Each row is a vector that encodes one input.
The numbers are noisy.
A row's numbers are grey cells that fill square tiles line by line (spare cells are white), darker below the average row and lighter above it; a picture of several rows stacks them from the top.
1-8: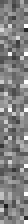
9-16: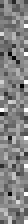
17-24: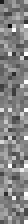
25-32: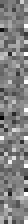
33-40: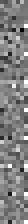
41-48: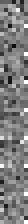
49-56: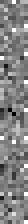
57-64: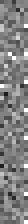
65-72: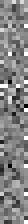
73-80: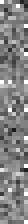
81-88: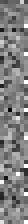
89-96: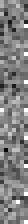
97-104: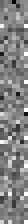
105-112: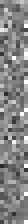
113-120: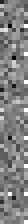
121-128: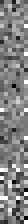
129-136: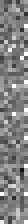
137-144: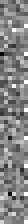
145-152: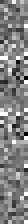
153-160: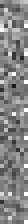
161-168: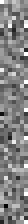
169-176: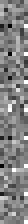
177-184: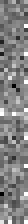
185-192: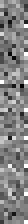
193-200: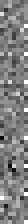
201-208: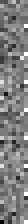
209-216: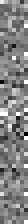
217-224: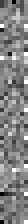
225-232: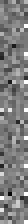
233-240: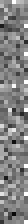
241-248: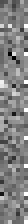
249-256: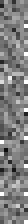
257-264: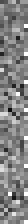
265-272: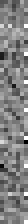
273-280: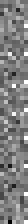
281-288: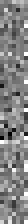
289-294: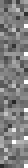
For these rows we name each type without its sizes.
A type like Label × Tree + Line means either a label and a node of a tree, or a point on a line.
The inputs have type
Circle × (Circle + Label) + Unit.
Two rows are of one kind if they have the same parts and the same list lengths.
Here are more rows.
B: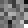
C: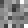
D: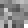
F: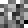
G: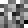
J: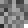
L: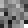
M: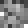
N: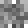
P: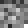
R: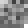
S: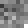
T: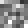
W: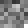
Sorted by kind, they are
B, L, M, P, R
C, D, J, N, S, T, W
F, G

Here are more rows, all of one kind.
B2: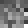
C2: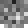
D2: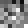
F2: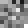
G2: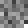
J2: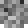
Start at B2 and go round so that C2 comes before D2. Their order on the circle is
B2, C2, G2, J2, F2, D2.
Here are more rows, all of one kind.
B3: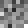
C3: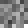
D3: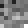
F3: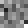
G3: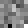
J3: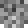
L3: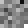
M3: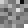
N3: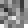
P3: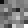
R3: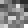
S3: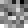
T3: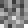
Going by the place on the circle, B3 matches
F3, J3 and T3.
